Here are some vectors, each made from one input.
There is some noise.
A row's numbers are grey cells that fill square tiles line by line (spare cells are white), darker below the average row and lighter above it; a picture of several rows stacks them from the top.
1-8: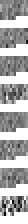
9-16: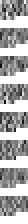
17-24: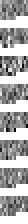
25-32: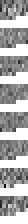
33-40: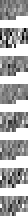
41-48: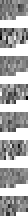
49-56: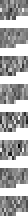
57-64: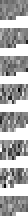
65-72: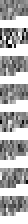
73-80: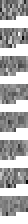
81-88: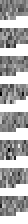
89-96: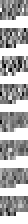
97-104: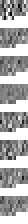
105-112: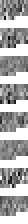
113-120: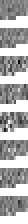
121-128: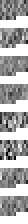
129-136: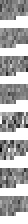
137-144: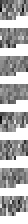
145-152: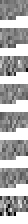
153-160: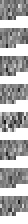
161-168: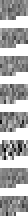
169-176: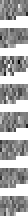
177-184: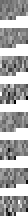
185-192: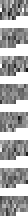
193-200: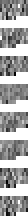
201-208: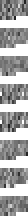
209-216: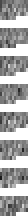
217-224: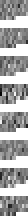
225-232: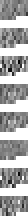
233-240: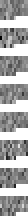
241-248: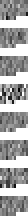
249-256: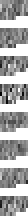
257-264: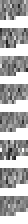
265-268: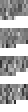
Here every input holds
a list of up to two items, each a point on a 3-point line and a point on a 4-point line.
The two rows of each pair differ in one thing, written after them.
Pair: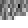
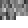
the place on the 4-point line in item 2 of the list
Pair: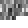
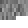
the place on the 4-point line in item 2 of the list
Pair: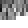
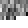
the place on the 4-point line in item 1 of the list
